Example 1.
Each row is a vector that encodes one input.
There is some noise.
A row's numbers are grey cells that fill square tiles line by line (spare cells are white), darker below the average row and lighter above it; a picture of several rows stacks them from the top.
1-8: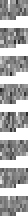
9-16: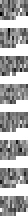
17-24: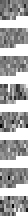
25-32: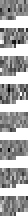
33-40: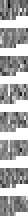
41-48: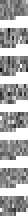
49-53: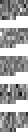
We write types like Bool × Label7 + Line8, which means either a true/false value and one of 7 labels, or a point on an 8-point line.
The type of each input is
Label7 + Line4.
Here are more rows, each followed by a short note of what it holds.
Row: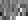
a point on a 4-point line
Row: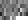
a point on a 4-point line
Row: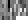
a point on a 4-point line
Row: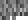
a point on a 4-point line
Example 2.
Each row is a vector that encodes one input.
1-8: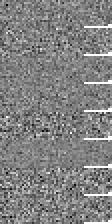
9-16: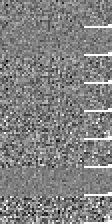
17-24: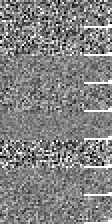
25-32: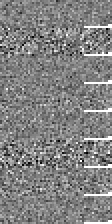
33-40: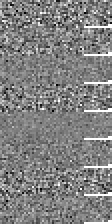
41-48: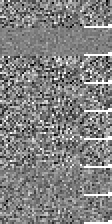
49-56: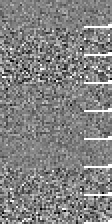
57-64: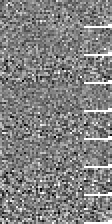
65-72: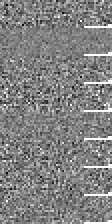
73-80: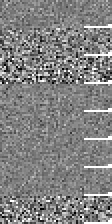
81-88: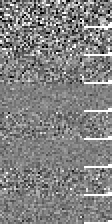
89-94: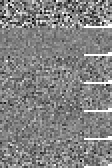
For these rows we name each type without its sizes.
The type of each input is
Bool × Bool × Bool × Bool + Tree.
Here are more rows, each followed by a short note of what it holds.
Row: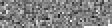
a node of a tree
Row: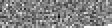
four true/false values
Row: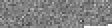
four true/false values
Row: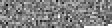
four true/false values
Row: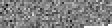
four true/false values
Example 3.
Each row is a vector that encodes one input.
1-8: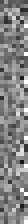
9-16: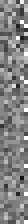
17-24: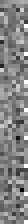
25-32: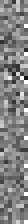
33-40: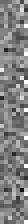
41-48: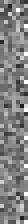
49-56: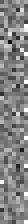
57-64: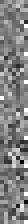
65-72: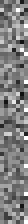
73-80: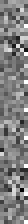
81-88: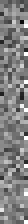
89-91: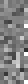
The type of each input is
Bool × Bool × Bool × Line9.
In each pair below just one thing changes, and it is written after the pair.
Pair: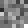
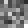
the place on the 9-point line
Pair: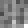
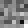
one of the three true/false values
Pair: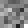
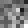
the place on the 9-point line
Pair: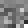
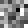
the place on the 9-point line
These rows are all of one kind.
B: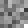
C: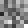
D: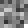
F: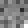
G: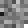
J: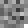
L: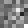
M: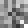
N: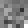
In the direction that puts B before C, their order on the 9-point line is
N, M, D, L, F, B, J, G, C.
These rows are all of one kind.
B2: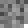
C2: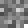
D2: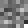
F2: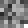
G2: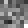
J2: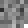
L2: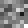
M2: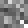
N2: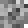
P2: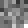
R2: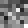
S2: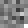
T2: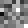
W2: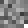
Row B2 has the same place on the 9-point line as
F2, S2 and T2.
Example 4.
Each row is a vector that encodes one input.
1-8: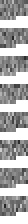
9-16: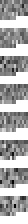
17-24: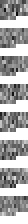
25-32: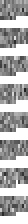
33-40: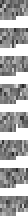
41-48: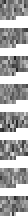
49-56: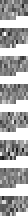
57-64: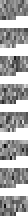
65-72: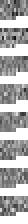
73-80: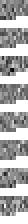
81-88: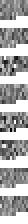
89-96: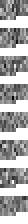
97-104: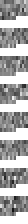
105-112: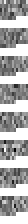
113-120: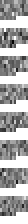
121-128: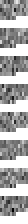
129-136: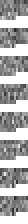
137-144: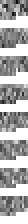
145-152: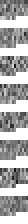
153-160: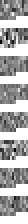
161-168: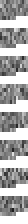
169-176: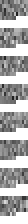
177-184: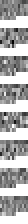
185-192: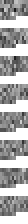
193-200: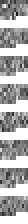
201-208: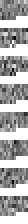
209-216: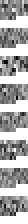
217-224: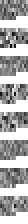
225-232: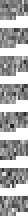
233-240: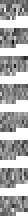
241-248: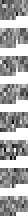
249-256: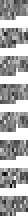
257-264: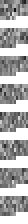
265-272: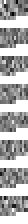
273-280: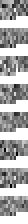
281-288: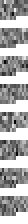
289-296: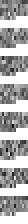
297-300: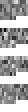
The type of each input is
Circle15 × Circle15.
